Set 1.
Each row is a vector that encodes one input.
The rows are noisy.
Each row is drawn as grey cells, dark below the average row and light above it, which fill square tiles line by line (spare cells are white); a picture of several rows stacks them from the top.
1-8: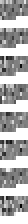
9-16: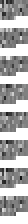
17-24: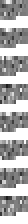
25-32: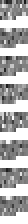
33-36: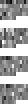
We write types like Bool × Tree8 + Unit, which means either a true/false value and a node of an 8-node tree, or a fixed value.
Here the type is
Bool × Line5.
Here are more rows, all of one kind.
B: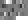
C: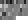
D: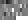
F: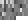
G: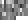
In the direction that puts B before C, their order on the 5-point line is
B, C, G, F, D.
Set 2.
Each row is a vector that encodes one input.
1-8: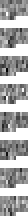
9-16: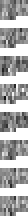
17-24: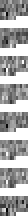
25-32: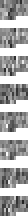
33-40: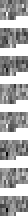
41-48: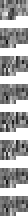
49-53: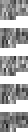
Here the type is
Bool × Line5.
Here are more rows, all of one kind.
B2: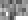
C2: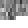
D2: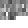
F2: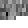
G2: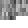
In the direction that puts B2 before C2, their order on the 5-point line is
B2, D2, C2, G2, F2.
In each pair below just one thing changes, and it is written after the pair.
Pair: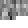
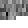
the true/false value
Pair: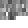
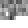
the place on the 5-point line
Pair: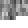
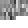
the place on the 5-point line
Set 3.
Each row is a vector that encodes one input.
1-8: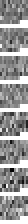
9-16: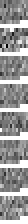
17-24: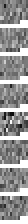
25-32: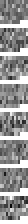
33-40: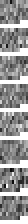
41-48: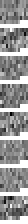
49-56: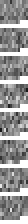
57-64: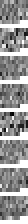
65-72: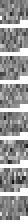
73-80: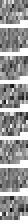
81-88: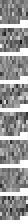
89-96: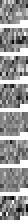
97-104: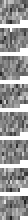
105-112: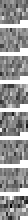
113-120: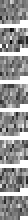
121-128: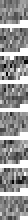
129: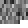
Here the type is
List2(Line10).
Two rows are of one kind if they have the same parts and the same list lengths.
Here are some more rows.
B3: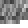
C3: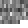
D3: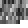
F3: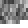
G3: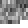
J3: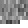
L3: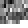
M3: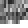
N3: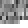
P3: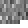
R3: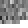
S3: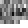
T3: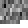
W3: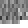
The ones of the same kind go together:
B3, F3, L3, M3, N3, R3, W3
C3, D3, G3, J3, P3, T3
S3

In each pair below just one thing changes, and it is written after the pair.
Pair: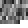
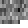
the place on the 10-point line in item 1 of the list
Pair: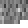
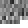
the place on the 10-point line in item 1 of the list
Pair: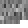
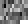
the place on the 10-point line in item 1 of the list
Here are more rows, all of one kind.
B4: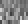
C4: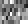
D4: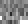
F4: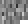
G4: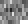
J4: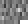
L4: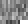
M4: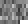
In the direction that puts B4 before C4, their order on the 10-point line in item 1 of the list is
B4, D4, L4, G4, M4, C4, J4, F4.
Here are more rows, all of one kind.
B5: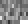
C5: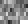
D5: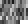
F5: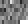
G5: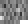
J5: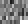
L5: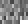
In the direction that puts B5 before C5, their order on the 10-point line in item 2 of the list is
J5, L5, G5, B5, C5, D5, F5.
